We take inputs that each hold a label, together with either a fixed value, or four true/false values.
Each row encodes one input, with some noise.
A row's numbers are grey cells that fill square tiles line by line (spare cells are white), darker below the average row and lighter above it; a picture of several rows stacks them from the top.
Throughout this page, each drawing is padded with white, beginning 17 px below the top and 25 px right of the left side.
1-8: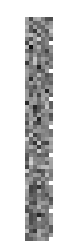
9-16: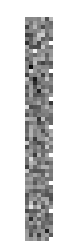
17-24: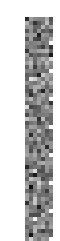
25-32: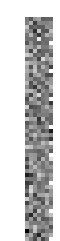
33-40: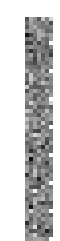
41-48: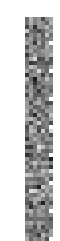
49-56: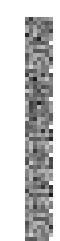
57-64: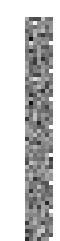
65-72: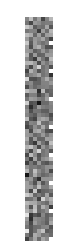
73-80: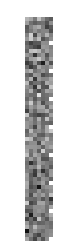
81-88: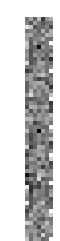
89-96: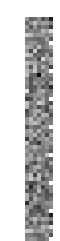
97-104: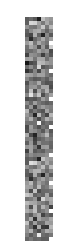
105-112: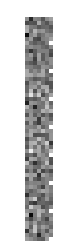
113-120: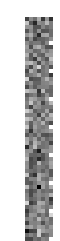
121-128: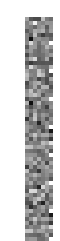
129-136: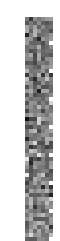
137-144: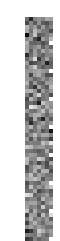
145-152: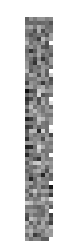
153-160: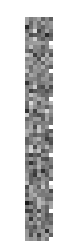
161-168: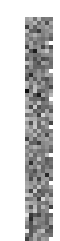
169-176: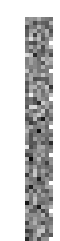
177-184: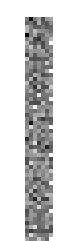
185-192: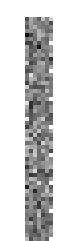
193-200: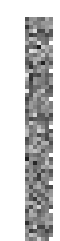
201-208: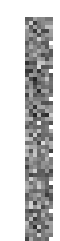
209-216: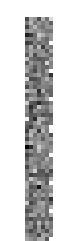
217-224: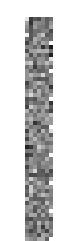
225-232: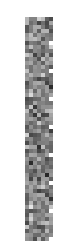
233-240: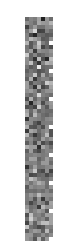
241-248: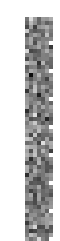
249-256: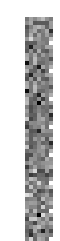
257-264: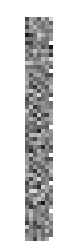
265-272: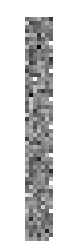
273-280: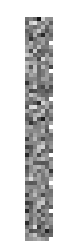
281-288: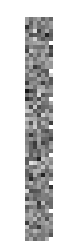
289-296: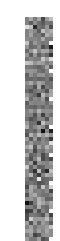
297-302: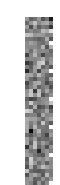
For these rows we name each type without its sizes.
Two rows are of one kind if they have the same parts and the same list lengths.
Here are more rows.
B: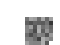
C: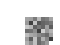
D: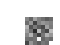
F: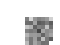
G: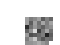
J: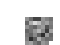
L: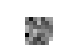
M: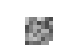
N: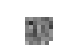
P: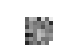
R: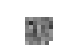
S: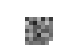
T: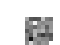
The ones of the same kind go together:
B, D, F, J, L, N, P, R, S
C, G, M, T

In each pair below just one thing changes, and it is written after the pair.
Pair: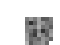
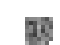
one of the four true/false values
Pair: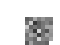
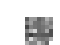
the label
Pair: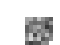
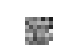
the label
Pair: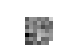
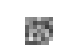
the label
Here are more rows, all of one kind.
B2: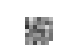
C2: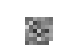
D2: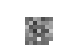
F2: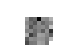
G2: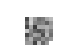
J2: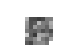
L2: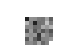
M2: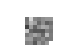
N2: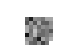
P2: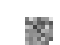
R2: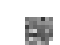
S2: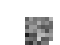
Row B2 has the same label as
G2 and M2.
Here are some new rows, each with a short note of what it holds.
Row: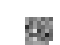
a label
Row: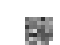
a label and four true/false values
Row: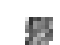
a label
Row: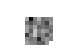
a label
